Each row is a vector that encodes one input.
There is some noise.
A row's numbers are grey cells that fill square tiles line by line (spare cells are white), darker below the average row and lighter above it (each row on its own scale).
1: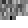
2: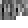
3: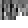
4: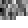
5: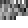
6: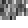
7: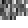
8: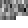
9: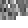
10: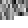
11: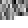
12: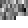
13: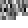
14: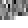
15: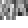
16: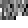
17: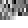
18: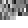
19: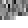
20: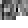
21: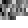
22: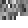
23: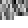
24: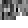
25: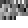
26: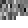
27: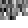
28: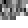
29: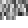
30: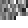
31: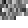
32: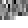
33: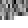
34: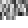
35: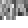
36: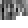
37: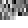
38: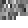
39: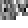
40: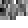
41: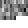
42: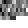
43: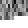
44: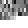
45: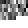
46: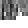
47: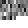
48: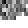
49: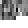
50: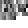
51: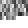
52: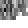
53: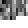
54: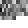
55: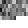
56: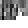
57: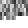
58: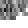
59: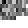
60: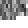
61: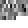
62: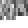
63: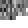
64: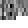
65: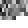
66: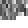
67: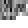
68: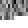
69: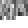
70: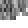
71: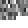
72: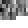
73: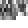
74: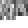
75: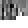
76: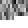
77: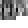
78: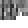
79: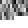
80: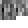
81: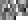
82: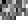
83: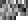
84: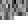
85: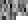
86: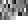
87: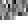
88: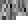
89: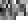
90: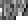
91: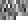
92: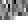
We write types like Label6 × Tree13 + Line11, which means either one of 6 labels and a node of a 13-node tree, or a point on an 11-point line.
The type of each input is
(Bool × Bool × Bool + Unit) × Line5 + Line6.
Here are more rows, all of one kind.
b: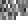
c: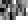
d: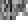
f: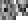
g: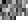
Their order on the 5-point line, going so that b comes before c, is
f, b, d, c, g.
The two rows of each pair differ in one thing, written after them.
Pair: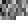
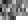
one of the three true/false values
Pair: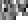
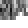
the place on the 5-point line
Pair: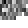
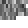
the place on the 5-point line
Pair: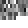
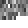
one of the three true/false values
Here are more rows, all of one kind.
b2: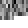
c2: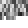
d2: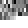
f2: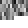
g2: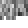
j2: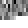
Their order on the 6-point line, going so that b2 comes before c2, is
d2, j2, b2, f2, c2, g2.
